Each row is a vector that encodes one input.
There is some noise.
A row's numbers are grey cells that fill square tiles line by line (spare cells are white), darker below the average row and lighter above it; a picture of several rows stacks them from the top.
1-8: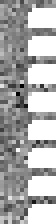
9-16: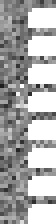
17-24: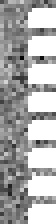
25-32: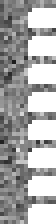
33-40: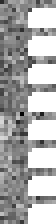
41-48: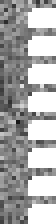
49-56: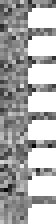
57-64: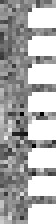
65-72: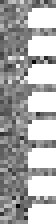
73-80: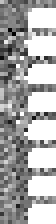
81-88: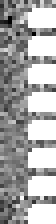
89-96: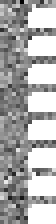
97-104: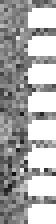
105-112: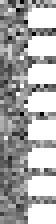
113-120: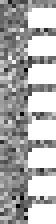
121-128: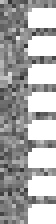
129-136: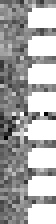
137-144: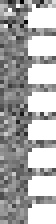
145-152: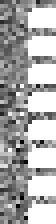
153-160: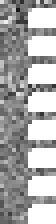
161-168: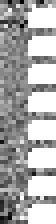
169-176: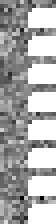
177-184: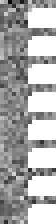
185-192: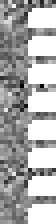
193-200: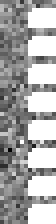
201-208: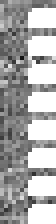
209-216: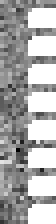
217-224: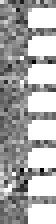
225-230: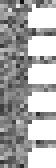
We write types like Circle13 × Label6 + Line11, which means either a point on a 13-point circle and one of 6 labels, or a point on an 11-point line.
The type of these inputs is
Bool × Bool × Bool.
